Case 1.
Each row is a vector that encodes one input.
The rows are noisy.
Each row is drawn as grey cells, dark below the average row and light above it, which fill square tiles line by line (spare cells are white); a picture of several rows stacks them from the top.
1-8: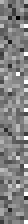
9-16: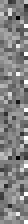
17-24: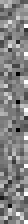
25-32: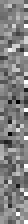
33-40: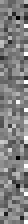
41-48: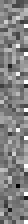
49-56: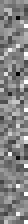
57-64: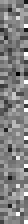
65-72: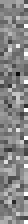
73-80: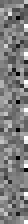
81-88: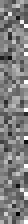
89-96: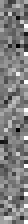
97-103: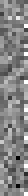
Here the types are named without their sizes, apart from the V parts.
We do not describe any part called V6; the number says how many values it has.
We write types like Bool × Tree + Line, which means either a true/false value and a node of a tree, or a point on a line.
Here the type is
Tree × Tree + V6.
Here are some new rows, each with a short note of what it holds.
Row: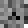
a value of V6
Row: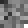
a node of each of two trees
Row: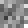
a node of each of two trees
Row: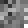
a node of each of two trees
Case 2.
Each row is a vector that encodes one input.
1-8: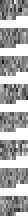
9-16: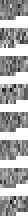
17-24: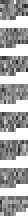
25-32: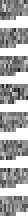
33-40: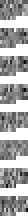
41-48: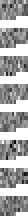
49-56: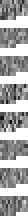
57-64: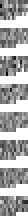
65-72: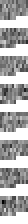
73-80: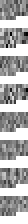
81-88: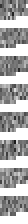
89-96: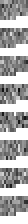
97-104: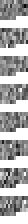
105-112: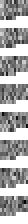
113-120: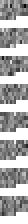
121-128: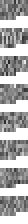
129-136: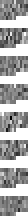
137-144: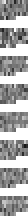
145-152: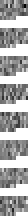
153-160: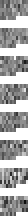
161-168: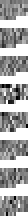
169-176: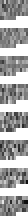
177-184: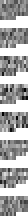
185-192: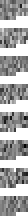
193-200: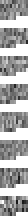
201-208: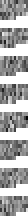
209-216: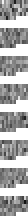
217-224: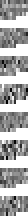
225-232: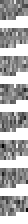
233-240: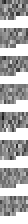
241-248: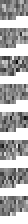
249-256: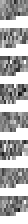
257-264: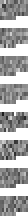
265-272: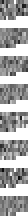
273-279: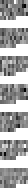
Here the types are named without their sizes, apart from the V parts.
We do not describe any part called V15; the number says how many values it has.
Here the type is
Label × (Line + V15).
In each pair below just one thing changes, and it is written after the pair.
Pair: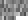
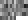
the label
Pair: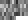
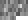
the label
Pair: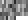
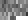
the value of V15
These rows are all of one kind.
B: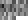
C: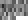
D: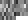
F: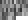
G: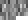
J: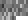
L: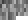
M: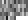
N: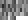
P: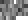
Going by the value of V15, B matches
G, J and P.
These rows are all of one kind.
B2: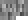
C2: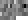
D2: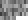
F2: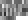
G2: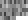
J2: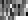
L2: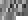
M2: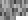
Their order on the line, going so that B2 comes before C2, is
D2, B2, M2, J2, L2, G2, C2, F2.
